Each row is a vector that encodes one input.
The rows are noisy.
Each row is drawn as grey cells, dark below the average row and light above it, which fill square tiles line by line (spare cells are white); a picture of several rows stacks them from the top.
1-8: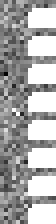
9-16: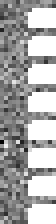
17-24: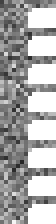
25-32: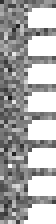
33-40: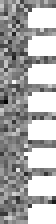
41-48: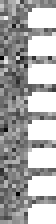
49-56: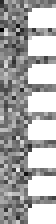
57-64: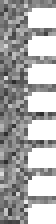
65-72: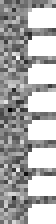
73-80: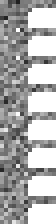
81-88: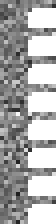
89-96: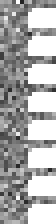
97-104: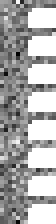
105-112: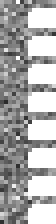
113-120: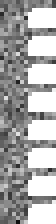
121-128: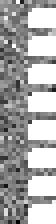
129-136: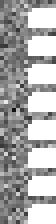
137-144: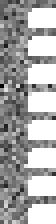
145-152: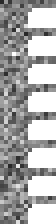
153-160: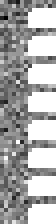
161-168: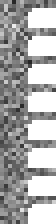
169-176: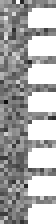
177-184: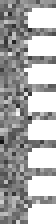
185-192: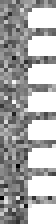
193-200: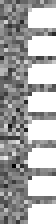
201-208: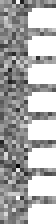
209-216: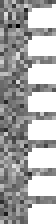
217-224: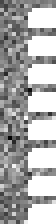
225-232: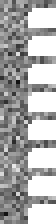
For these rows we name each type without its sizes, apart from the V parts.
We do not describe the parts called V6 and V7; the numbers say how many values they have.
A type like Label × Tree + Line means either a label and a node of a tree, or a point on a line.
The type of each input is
List(Line) + (Tree + V7) × V6.
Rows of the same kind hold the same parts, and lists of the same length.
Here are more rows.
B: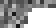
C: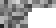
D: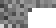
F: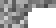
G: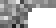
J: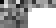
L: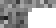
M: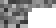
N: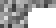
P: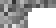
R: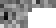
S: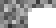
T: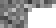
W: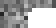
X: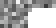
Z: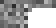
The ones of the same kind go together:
B, M, T, W, Z
C, G
D, L, R, S
F, N, P, X
J

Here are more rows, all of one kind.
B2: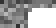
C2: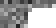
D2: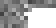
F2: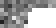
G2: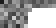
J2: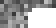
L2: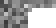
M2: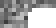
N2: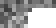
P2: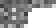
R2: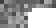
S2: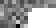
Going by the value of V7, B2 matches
J2 and R2.
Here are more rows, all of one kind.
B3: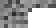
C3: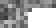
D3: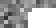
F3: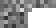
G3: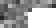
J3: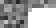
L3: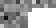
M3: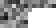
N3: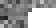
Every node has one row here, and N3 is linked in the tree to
C3 and G3.
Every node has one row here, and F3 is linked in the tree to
B3 and L3.
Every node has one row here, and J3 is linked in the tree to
M3.
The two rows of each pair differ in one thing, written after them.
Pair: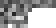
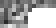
the value of V6
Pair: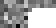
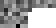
the value of V6
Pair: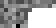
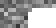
the value of V7
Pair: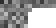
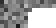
the value of V7
